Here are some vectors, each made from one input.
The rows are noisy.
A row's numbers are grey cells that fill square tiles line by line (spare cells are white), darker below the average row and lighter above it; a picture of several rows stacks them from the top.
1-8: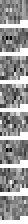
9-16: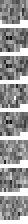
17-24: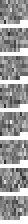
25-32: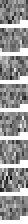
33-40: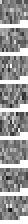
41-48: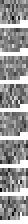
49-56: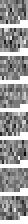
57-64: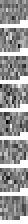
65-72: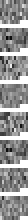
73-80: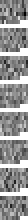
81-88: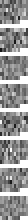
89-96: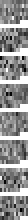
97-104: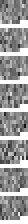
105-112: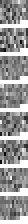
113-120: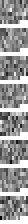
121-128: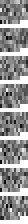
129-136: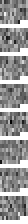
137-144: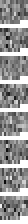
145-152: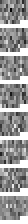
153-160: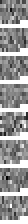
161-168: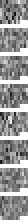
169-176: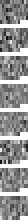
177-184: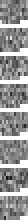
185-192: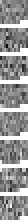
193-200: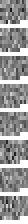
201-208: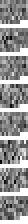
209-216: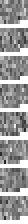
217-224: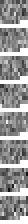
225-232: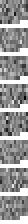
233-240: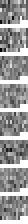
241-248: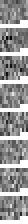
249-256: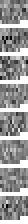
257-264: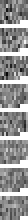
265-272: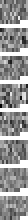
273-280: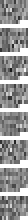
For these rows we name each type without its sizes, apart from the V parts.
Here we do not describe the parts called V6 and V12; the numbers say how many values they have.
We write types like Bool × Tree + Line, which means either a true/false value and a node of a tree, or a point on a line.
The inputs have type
(Circle × V12 + V6) × Line.
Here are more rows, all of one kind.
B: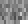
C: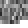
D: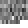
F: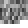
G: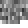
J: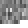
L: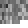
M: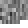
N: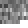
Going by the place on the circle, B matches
C, F and G.
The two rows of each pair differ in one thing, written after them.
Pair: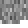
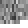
the place on the line
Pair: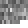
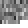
the place on the circle
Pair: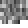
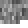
the place on the circle
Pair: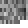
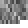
the value of V12
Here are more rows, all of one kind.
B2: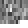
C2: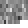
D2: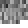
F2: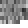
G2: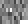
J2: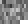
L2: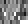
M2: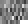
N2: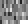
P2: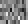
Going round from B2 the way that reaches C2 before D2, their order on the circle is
B2, C2, M2, D2, P2, G2, L2, J2, N2, F2.
